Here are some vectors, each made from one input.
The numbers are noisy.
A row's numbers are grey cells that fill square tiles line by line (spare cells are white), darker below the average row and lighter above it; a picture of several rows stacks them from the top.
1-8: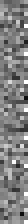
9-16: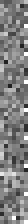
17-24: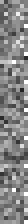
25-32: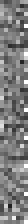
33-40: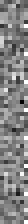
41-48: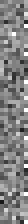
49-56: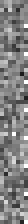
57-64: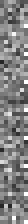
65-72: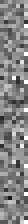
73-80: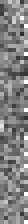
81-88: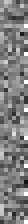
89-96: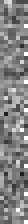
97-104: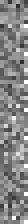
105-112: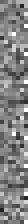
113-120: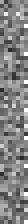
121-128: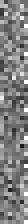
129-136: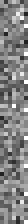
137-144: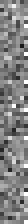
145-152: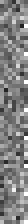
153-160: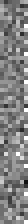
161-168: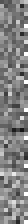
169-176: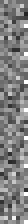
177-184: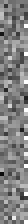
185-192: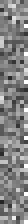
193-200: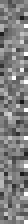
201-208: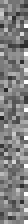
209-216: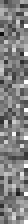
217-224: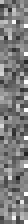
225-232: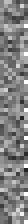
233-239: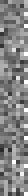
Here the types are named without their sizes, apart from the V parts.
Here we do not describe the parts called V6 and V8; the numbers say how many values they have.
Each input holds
either a point on a line and a true/false value, or a value of V6 and a value of V8.
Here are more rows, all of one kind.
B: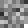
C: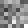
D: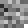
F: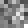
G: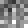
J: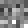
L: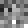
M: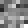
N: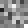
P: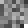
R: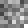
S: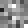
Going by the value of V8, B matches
C, D and R.
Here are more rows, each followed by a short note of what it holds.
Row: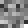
a value of V6 and a value of V8
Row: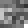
a point on a line and a true/false value
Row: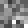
a value of V6 and a value of V8
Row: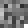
a point on a line and a true/false value
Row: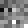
a value of V6 and a value of V8
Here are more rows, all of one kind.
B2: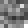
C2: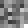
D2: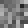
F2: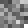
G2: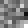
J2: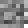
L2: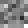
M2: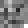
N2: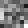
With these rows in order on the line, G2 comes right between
B2 and F2.
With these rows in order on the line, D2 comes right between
F2 and N2.
